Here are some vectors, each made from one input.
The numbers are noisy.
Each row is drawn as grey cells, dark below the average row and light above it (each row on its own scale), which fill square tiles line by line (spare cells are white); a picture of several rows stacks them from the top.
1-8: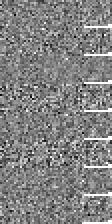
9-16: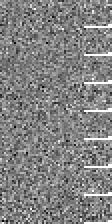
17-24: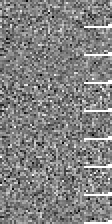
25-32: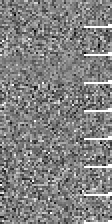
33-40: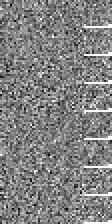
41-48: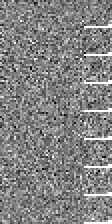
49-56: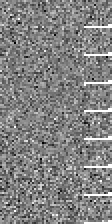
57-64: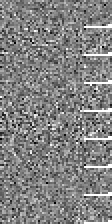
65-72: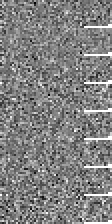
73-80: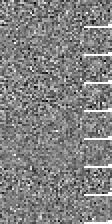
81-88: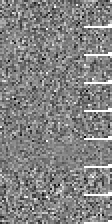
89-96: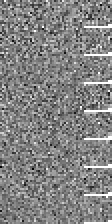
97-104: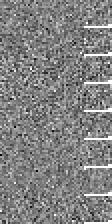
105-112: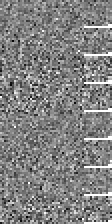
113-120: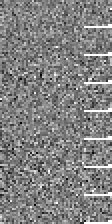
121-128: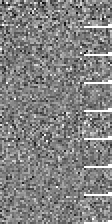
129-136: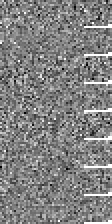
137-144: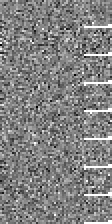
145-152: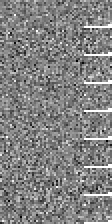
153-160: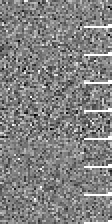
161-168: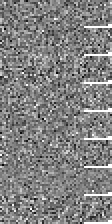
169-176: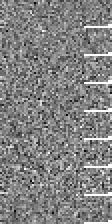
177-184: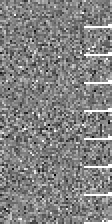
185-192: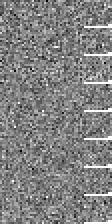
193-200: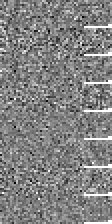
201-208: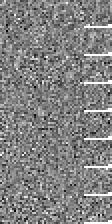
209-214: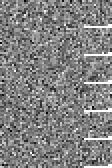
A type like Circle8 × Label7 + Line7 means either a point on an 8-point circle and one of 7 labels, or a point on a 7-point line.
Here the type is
Bool × Bool × Bool × Tree8 × Tree8 × Tree8 × Tree8 × Tree8 × Tree8.
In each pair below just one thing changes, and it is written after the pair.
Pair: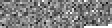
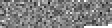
one of the three true/false values
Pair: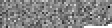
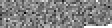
the node of one of the six trees
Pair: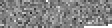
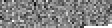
the node of one of the six trees
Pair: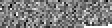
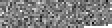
one of the three true/false values
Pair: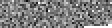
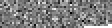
one of the three true/false values
